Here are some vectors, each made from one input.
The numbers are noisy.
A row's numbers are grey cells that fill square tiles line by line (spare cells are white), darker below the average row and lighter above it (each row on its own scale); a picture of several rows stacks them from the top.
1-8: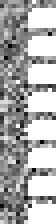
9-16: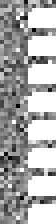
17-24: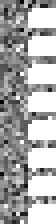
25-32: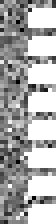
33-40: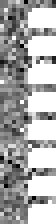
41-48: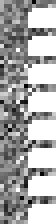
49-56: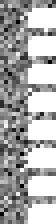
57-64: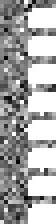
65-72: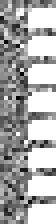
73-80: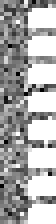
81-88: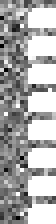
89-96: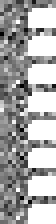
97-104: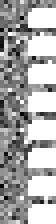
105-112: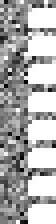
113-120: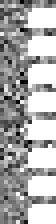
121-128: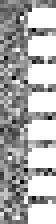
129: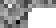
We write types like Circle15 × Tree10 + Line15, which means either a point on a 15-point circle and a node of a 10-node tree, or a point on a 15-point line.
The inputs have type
(Bool × Bool × Bool + Unit) × Line6 + Line5.
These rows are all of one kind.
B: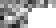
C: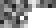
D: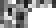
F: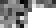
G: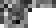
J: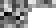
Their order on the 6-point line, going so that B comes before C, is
B, D, G, F, C, J.
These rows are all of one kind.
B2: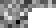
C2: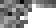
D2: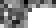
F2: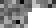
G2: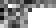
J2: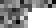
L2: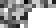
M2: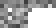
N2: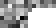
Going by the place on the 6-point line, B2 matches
L2, M2 and N2.
